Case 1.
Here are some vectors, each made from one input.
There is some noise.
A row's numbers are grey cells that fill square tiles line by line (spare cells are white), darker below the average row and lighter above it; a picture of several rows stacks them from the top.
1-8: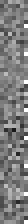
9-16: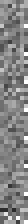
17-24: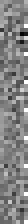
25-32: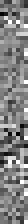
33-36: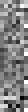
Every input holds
a node of a 7-node tree.
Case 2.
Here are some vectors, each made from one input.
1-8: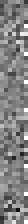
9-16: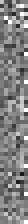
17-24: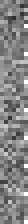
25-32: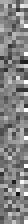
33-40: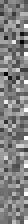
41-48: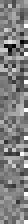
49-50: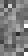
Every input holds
a node of a 9-node tree.
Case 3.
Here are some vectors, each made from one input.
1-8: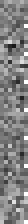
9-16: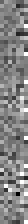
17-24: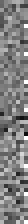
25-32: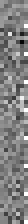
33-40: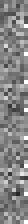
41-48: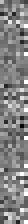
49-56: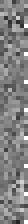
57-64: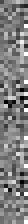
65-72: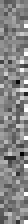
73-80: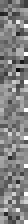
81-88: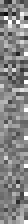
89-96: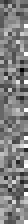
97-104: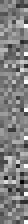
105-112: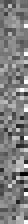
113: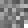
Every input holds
a node of an 8-node tree.
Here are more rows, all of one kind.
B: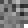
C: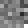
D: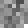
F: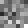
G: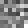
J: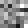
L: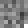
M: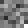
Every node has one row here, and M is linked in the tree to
D.
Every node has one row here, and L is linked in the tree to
C and G.
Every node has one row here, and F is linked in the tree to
C.
